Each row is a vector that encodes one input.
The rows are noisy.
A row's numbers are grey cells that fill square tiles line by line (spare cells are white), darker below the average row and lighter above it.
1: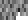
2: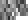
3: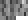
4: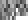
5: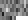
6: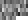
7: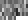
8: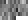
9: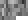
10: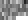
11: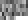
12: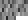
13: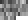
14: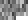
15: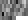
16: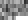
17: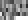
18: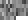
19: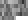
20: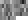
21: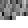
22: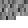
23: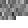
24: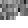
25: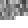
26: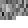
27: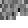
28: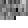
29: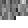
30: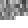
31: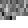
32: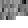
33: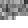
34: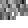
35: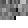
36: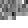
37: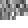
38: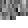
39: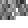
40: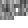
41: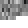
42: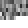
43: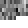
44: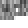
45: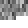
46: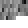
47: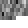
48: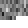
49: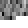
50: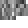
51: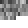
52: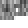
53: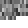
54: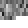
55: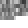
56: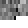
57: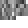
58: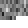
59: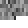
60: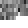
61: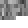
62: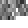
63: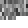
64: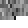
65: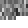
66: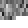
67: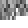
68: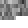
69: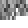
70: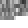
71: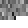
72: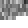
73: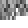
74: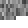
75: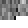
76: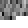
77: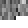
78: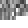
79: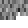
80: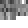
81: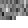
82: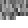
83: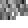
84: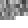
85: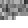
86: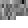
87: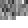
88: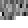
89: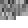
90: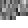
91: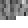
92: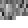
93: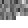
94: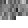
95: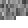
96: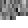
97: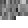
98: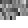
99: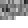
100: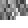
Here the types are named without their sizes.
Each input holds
a point on a line, together with either a point on a line, or three true/false values.
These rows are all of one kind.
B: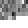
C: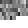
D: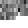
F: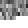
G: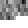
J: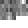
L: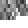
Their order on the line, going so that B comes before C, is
L, G, D, B, J, C, F.
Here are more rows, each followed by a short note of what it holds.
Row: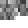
a point on a line and three true/false values
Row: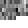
a point on each of two lines
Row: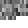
a point on each of two lines
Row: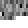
a point on a line and three true/false values
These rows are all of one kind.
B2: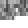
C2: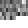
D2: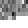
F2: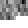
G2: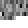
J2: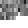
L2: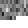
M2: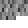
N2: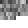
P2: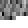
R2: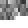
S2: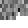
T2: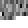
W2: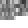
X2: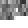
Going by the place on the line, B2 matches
F2, R2, W2 and X2.
